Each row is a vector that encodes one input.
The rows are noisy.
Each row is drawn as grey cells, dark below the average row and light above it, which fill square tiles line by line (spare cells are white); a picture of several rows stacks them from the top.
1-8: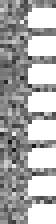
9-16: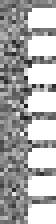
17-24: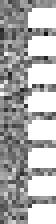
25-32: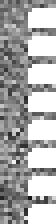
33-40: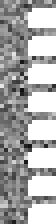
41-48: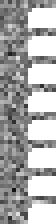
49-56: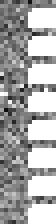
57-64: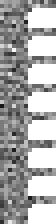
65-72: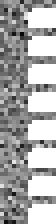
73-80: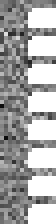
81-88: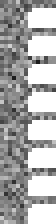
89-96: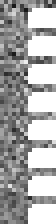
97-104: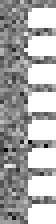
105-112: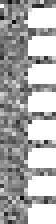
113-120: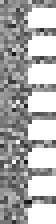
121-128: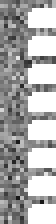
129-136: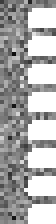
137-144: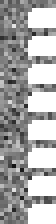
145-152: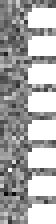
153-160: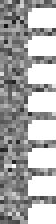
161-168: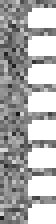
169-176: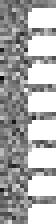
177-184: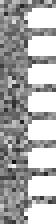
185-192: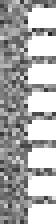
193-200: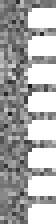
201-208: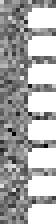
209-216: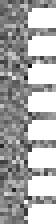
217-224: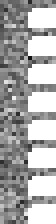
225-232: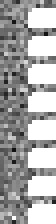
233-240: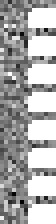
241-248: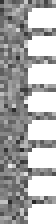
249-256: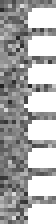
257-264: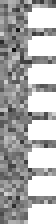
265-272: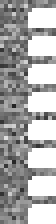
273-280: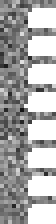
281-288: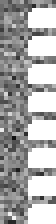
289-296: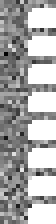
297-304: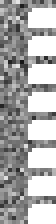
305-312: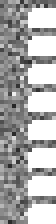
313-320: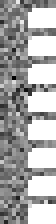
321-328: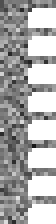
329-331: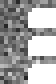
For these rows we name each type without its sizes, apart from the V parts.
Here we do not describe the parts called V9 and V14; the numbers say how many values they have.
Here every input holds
either a fixed value, or two labels, or a value of V9 and a value of V14.
